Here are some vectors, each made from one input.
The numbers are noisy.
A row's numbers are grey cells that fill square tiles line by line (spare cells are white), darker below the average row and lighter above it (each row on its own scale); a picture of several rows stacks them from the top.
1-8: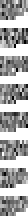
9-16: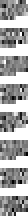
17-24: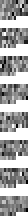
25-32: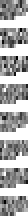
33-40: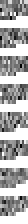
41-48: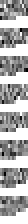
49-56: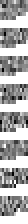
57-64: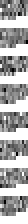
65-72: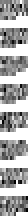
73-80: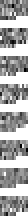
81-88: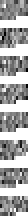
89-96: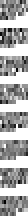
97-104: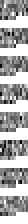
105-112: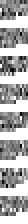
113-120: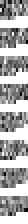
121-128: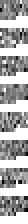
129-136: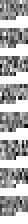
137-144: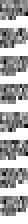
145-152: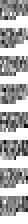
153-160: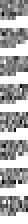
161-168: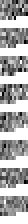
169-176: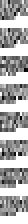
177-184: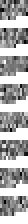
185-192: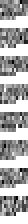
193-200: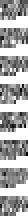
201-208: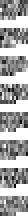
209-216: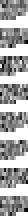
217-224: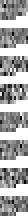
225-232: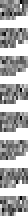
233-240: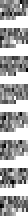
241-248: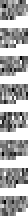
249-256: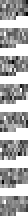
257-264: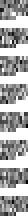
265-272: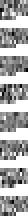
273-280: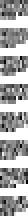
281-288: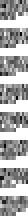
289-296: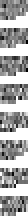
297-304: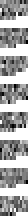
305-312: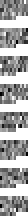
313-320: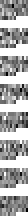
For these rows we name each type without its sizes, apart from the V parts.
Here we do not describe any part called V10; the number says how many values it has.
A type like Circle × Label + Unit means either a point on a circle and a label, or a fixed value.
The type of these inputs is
List(Bool × V10).
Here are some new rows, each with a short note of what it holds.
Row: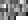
a list of two items
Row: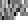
the empty list
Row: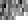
a list of one item
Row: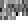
a list of two items
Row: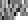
the empty list
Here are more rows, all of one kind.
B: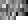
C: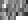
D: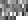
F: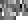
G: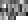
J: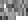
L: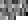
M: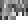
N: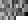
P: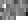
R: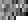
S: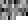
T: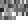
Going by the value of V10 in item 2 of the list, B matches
D, L, R and S.
